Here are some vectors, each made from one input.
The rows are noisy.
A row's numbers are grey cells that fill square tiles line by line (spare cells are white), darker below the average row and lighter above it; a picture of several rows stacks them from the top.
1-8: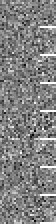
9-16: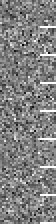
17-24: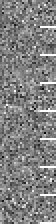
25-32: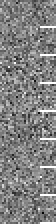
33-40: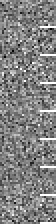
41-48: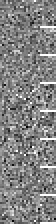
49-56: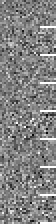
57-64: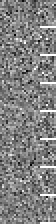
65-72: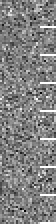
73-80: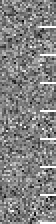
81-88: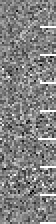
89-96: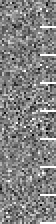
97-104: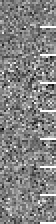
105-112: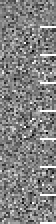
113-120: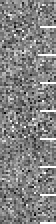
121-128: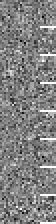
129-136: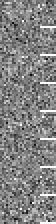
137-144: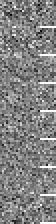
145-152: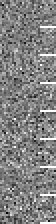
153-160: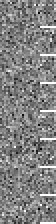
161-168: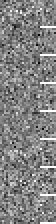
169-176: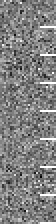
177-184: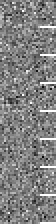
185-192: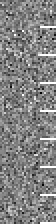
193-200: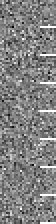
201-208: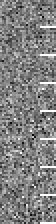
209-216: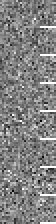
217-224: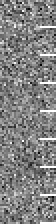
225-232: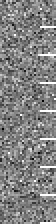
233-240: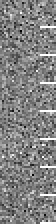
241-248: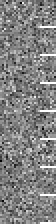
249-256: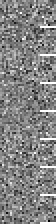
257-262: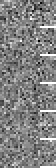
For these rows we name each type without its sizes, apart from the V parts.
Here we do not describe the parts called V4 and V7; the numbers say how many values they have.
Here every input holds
a true/false value and a value of V7, together with either a point on a circle and a point on a line, or a value of V4.
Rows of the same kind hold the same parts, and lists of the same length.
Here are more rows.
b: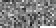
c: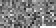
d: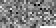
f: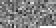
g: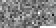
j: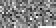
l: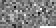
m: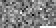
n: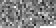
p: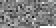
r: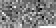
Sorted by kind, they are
b, c, l, m
d, f, g, j, n, p, r

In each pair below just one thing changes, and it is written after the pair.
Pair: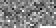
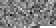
the true/false value
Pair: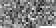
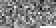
the value of V7
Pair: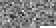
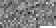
the value of V7
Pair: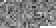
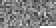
the place on the circle
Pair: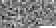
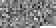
the place on the line
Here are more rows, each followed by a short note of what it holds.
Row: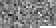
a point on a circle, a point on a line, a true/false value and a value of V7
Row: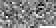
a point on a circle, a point on a line, a true/false value and a value of V7
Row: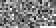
a true/false value, a value of V4 and a value of V7
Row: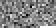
a true/false value, a value of V4 and a value of V7
